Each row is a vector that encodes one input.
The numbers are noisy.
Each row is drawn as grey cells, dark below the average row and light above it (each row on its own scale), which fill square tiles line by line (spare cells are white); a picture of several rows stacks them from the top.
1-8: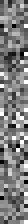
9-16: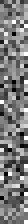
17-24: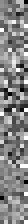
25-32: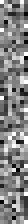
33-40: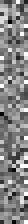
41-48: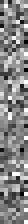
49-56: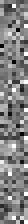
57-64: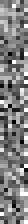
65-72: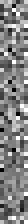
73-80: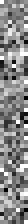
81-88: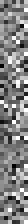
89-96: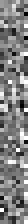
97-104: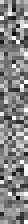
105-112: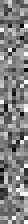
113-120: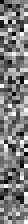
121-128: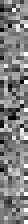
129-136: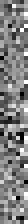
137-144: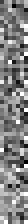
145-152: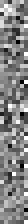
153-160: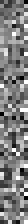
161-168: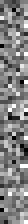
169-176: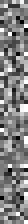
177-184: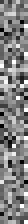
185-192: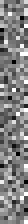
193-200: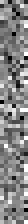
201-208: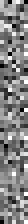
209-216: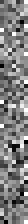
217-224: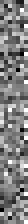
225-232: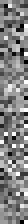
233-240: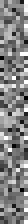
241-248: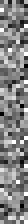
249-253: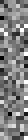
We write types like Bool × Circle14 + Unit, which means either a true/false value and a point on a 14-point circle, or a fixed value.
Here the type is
(Circle9 + Label10) × Label10.
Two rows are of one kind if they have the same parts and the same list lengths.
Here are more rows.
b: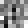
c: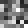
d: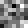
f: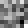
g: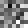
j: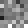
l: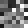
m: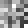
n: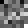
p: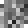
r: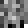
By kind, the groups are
b, d, g, l
c, f, j, m, n, p, r

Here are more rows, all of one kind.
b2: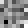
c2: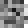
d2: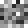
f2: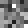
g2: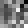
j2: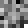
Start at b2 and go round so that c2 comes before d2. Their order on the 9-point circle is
b2, c2, d2, j2, f2, g2.
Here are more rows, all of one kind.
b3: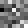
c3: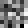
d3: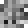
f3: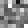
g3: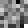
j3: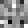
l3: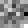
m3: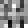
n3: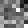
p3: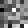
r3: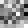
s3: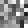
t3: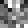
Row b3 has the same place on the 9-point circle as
c3, m3 and p3.
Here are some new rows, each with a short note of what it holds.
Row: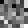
two labels (each one of 10)
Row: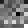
two labels (each one of 10)
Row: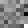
a point on a 9-point circle and one of 10 labels
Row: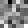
two labels (each one of 10)
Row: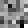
a point on a 9-point circle and one of 10 labels
